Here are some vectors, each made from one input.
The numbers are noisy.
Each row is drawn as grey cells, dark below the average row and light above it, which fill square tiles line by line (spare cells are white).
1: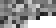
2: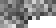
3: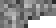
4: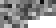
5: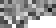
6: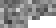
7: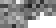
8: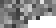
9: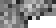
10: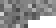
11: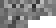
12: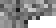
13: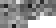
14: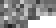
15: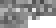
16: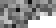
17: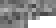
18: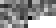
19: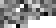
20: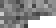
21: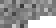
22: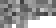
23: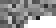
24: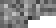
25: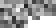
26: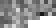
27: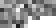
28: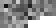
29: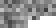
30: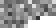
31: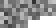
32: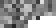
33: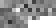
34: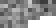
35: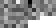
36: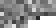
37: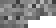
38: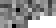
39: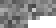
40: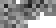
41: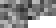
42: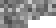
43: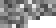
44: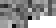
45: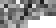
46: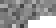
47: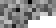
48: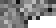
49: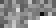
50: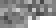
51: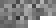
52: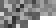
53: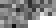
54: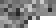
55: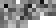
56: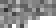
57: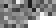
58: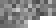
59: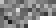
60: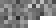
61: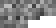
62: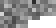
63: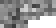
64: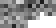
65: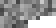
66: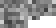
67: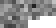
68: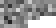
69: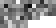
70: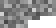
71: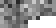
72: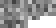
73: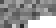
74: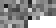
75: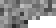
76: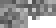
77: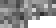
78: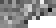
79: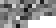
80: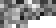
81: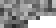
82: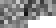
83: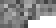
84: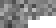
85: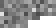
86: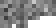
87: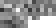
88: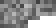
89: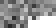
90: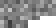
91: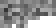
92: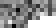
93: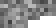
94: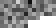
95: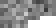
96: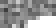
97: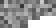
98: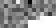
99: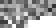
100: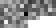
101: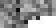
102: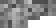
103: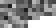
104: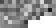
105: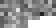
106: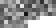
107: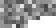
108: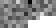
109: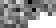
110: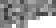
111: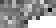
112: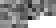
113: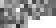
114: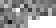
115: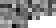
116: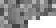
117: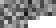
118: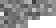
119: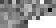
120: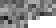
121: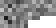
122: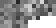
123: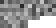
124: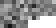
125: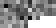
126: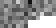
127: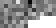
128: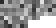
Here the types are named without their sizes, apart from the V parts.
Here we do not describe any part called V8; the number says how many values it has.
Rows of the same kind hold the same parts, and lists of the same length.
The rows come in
2 kinds.
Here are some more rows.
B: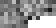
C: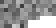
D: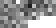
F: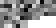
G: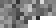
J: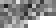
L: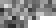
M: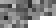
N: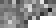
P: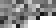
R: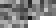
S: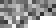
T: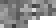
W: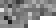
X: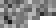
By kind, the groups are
B, C, G, L, N, P, S, T, W, X
D, F, J, M, R

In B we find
a point on a line and a value of V8.
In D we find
a point on each of two lines.
